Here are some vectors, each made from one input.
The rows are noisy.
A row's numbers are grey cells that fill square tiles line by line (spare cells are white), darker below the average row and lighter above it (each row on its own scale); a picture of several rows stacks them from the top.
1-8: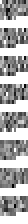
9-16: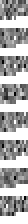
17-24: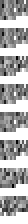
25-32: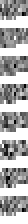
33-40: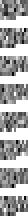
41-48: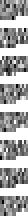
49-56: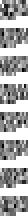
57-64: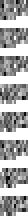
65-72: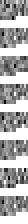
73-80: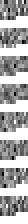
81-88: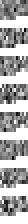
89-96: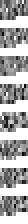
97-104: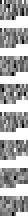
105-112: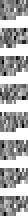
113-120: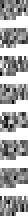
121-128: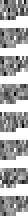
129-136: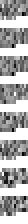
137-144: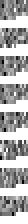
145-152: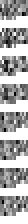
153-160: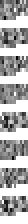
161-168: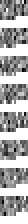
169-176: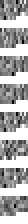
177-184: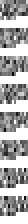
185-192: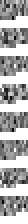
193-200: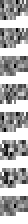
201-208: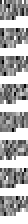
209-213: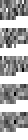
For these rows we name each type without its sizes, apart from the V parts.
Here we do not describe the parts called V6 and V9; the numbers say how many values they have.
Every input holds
either a label and a value of V6, or a true/false value and a value of V9.
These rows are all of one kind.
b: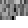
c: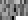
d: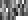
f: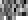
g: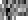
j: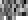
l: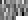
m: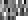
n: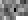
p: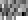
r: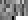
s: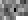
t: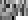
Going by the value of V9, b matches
c, n and s.
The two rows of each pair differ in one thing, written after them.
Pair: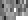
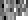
the value of V6
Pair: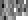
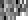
the value of V6
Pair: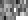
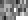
the label
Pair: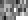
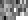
the label
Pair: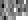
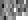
the label
